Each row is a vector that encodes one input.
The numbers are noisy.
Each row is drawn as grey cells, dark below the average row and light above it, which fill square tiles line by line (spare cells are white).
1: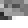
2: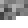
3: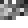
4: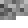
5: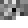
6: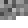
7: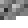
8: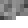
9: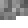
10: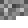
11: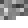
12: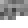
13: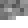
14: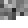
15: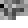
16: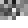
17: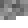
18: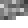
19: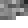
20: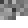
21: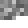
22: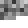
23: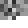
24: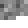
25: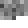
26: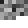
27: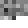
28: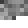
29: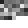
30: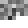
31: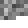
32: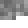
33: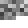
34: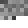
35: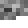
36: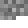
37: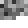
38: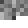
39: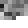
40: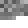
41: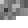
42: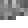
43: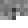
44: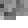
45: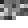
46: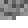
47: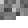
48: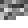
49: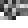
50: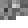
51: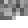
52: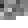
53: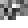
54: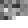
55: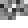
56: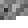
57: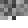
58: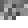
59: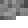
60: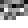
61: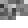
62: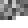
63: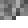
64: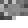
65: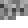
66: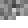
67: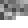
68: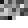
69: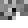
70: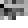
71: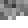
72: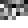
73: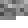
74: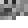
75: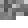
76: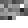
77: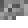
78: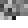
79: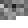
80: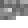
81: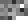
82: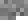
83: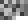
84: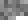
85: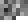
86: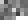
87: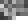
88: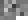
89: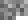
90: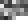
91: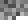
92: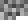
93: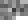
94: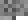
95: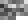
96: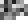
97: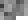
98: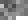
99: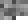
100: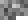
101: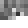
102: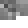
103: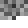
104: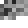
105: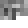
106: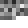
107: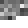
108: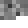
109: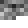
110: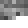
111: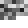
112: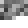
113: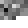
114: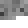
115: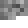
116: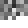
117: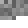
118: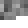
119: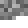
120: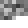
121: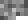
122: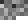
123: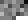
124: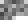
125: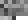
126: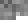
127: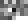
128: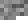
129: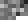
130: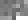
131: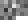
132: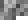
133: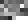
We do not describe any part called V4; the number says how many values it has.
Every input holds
a list of up to two items, each a true/false value and a value of V4.
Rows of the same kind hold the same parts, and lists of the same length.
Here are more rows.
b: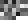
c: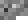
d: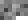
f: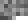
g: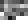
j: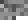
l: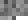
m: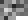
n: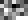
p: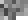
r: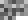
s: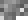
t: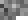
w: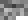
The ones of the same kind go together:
b, g
c, d, f, t
j, l, m, n, p, r, s, w

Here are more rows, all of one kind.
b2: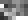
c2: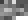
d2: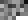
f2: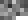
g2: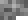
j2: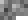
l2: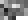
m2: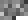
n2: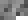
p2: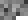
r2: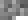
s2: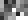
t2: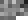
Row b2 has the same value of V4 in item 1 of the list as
d2, f2, m2 and s2.
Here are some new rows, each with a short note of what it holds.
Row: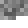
a list of two items
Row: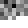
a list of two items
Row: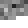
a list of two items
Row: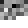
a list of two items
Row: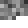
a list of one item
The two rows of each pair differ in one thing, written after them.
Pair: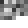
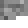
the value of V4 in item 2 of the list
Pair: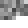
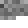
the true/false value in item 2 of the list
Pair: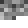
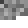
the value of V4 in item 2 of the list
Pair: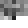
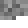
the value of V4 in item 1 of the list
